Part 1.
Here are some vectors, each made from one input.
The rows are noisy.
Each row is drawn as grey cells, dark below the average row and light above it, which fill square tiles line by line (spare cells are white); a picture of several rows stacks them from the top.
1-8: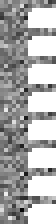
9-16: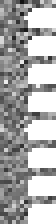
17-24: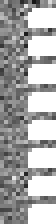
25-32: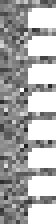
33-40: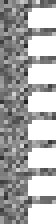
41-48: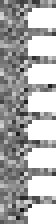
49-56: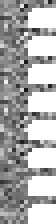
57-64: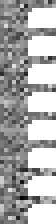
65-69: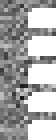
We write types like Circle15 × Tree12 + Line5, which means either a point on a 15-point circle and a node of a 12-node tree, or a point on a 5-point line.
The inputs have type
Line8.
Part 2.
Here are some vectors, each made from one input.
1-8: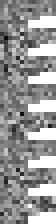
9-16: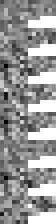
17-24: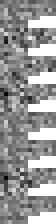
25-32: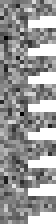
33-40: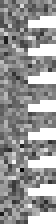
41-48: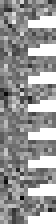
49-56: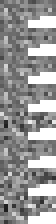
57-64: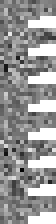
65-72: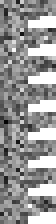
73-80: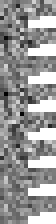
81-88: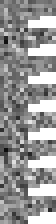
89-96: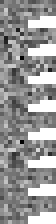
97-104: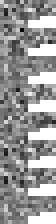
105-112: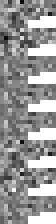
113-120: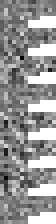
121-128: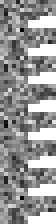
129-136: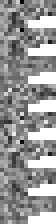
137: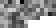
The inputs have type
Line11.
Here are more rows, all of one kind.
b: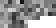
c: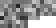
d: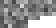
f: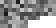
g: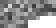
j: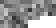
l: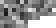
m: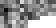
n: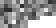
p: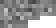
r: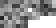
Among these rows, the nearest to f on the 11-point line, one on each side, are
l and m.
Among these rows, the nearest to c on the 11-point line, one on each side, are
l and r.
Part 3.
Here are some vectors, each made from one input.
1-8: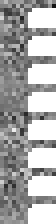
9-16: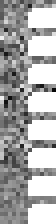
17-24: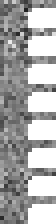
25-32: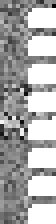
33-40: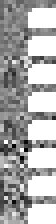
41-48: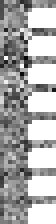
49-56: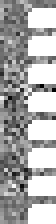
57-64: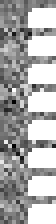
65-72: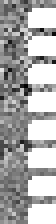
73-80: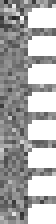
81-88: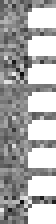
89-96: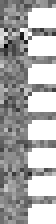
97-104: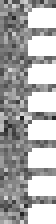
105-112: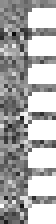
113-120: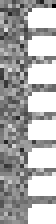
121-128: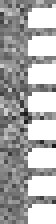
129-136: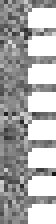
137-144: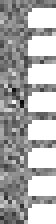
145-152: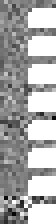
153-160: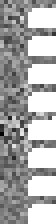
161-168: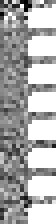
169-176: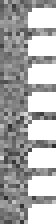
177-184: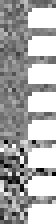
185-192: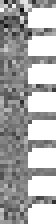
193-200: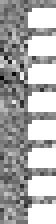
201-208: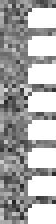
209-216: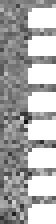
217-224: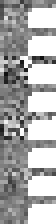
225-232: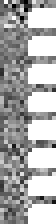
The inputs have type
Circle17.
